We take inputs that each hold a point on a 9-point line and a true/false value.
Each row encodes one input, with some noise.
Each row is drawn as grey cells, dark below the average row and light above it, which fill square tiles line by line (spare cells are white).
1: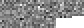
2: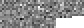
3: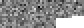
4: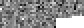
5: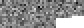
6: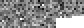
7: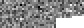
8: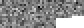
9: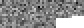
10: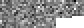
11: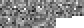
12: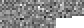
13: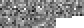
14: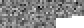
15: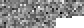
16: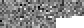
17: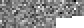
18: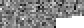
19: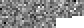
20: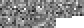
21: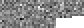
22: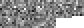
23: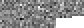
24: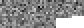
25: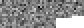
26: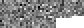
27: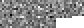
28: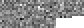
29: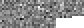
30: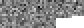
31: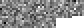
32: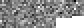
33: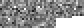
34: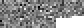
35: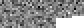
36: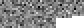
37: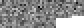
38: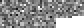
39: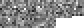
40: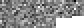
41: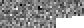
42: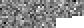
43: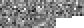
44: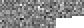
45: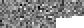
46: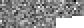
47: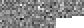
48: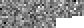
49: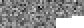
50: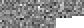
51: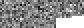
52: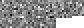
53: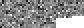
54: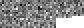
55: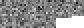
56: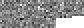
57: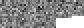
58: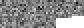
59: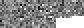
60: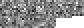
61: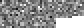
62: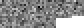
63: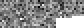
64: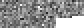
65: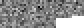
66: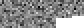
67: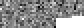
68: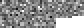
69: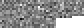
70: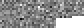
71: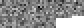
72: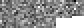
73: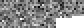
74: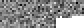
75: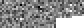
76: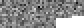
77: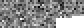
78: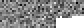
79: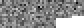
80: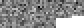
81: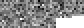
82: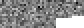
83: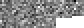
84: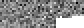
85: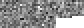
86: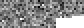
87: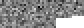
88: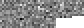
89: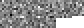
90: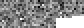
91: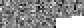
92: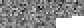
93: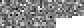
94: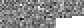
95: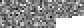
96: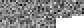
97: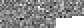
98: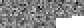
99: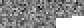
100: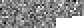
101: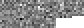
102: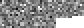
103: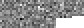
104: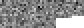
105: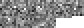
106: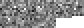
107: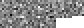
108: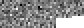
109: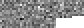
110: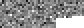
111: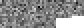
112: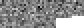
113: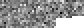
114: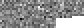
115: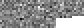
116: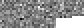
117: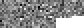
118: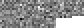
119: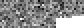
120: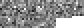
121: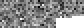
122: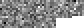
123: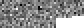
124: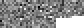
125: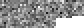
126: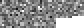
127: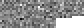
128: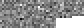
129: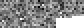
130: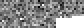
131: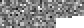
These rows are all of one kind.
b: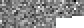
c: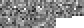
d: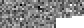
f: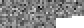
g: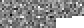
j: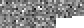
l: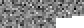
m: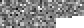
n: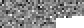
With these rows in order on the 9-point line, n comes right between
b and l.
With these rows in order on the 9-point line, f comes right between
g and l.
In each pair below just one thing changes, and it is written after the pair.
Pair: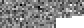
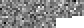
the true/false value
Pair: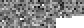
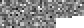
the true/false value
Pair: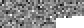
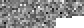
the true/false value
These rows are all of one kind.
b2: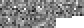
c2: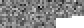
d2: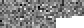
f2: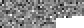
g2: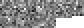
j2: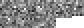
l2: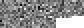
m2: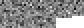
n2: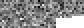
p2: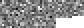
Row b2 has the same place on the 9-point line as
d2, g2, j2 and l2.
